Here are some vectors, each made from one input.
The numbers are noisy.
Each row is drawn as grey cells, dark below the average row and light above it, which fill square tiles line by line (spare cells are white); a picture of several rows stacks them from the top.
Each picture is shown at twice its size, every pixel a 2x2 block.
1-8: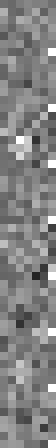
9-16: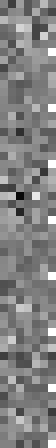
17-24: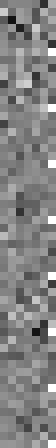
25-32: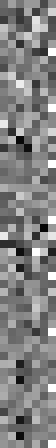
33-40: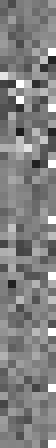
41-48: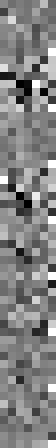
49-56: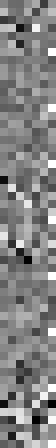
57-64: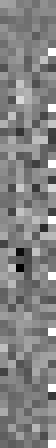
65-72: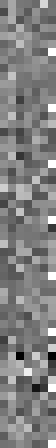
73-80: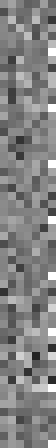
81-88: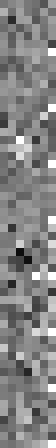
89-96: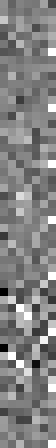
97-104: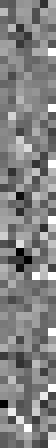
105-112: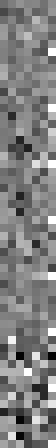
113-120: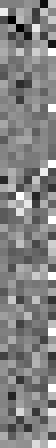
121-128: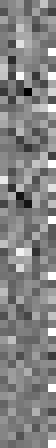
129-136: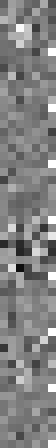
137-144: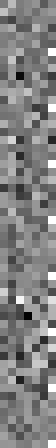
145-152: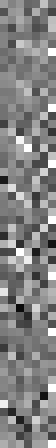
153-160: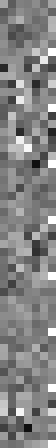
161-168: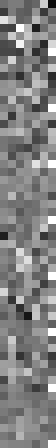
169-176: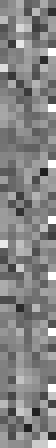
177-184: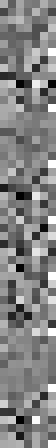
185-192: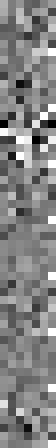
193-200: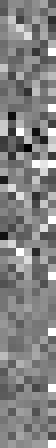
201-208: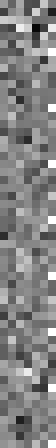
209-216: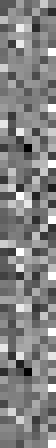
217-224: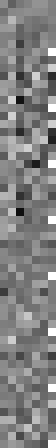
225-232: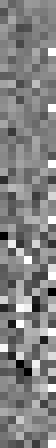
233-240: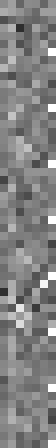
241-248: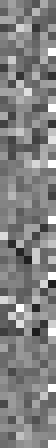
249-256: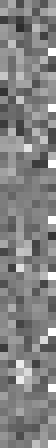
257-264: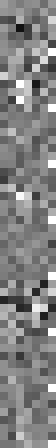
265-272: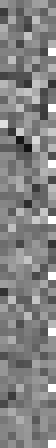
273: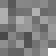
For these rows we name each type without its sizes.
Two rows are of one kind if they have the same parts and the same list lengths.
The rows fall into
2 kinds.
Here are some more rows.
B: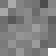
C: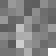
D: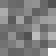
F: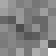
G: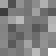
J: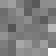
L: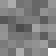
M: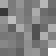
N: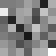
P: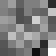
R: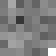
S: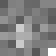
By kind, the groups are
B, C, F, G, J, L, M, N, R, S
D, P

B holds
five true/false values.
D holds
a point on a line.
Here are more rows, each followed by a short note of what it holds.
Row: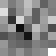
a point on a line
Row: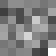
five true/false values
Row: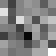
a point on a line
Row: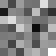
five true/false values
